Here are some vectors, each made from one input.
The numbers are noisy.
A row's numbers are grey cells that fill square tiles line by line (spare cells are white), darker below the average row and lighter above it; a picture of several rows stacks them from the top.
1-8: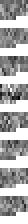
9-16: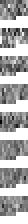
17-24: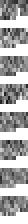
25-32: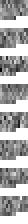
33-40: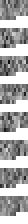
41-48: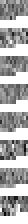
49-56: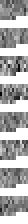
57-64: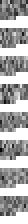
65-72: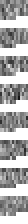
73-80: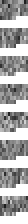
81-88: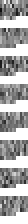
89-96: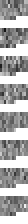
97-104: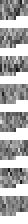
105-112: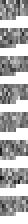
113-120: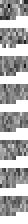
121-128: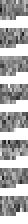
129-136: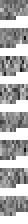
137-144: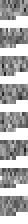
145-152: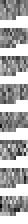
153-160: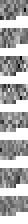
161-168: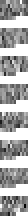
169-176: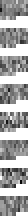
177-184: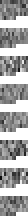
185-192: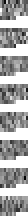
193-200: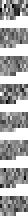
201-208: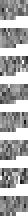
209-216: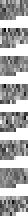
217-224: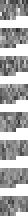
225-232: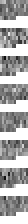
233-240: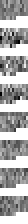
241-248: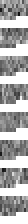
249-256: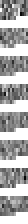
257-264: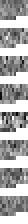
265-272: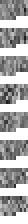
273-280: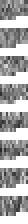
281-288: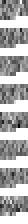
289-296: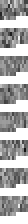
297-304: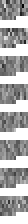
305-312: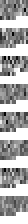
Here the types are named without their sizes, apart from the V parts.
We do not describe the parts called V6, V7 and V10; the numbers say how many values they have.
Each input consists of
either a point on a line and a value of V6, or a value of V7 and a value of V10, or a list of points on a circle.
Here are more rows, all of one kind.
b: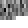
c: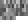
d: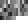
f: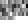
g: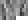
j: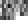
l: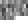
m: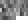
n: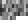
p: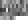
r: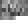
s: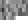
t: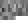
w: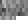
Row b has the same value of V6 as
f, p, r and w.
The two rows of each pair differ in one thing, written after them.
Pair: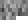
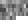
the place on the line
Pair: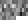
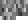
the value of V6
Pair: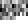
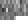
the place on the line
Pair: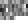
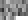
the place on the line
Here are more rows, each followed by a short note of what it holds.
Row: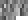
a point on a line and a value of V6
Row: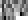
a point on a line and a value of V6
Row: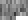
a value of V7 and a value of V10
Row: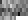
a point on a line and a value of V6
